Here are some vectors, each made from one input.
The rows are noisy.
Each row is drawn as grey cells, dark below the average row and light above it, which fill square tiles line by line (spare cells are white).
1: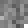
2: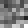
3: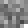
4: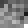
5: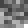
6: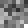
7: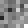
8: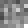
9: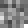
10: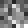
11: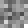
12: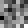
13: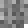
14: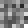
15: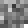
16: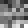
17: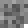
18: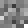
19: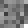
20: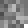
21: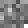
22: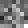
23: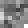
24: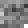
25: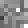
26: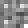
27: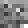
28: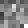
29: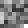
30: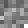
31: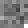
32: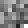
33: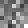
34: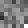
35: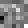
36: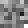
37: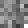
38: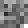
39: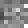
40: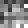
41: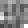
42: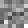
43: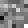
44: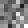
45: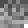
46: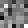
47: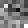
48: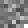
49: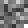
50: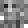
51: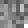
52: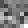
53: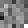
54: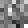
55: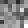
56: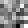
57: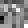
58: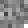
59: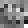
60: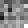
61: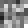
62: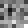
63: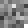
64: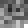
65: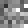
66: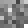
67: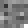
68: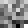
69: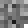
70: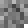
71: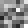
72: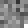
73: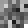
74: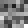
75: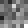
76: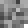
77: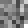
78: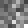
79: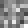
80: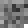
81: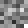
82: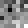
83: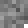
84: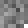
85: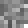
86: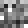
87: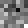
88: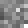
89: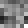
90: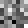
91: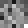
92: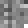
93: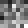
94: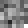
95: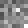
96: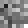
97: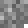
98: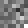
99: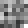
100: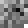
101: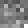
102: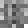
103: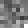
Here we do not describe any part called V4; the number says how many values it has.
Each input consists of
one of 5 labels, together with either a point on a 5-point line, or a value of V4.
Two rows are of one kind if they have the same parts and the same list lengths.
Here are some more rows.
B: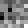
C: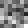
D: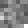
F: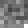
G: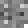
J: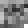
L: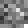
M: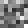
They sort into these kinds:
B, G, L, M
C, D, F, J

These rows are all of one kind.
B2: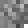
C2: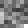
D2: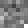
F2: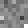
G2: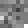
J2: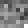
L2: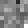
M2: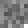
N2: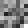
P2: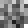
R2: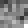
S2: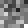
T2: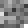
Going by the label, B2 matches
F2, J2 and R2.
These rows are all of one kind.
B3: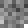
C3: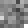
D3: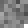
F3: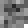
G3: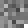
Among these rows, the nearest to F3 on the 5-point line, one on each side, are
C3 and G3.
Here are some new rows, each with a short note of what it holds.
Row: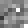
one of 5 labels and a value of V4
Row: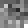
one of 5 labels and a point on a 5-point line
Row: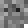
one of 5 labels and a point on a 5-point line
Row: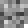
one of 5 labels and a value of V4
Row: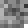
one of 5 labels and a point on a 5-point line
